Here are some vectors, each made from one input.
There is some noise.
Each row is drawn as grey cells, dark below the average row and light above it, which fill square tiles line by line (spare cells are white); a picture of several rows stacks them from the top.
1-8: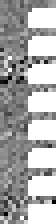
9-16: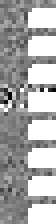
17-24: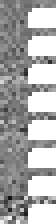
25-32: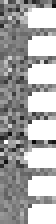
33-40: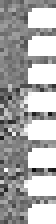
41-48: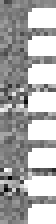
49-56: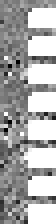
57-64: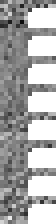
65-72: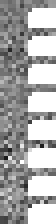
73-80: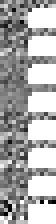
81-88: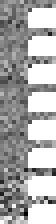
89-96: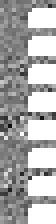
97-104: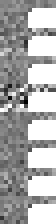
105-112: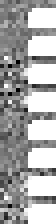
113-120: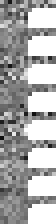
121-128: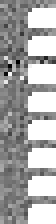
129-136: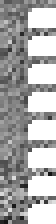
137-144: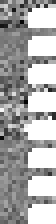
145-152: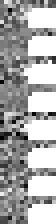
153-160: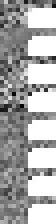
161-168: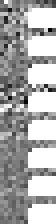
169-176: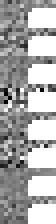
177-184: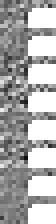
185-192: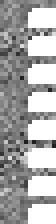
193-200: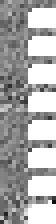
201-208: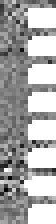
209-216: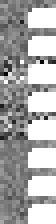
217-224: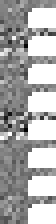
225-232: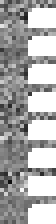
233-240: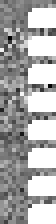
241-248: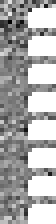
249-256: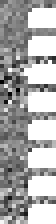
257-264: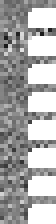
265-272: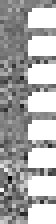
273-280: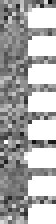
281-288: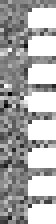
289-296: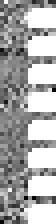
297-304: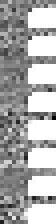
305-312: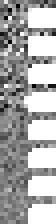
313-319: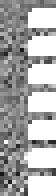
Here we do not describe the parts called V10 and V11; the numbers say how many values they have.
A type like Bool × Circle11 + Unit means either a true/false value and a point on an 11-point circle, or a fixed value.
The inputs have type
Bool × (Tree15 + V11) + V10.
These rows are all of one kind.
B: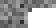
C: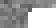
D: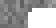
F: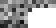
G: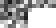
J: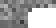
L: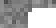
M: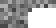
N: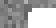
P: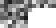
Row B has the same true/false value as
D and F.
